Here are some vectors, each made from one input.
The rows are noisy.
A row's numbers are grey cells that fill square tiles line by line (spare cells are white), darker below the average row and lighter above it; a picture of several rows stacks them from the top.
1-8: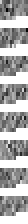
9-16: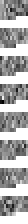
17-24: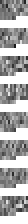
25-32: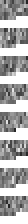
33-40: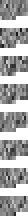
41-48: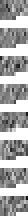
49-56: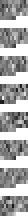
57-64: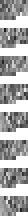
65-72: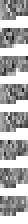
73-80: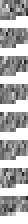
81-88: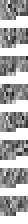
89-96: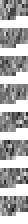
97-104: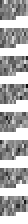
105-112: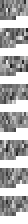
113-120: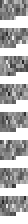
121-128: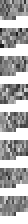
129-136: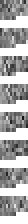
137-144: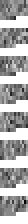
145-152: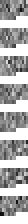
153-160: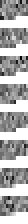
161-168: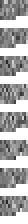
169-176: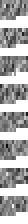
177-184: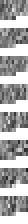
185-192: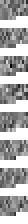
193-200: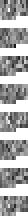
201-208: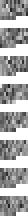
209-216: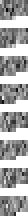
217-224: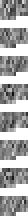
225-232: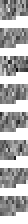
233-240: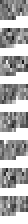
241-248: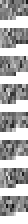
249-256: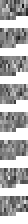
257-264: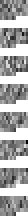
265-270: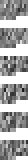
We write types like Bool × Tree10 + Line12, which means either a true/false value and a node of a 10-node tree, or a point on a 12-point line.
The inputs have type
Bool × Bool × Bool + List2(Line5).
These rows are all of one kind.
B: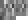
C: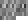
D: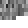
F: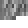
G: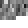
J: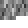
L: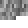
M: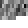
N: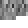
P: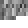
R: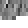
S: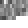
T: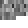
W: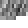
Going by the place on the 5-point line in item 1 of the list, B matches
G, J and P.
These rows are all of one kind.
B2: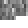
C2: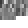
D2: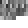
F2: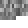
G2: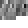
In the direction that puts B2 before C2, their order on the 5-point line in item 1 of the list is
D2, F2, G2, B2, C2.
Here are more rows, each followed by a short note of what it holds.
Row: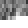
three true/false values
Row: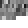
a list of two items
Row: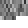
a list of one item
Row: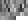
a list of one item
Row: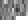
a list of two items
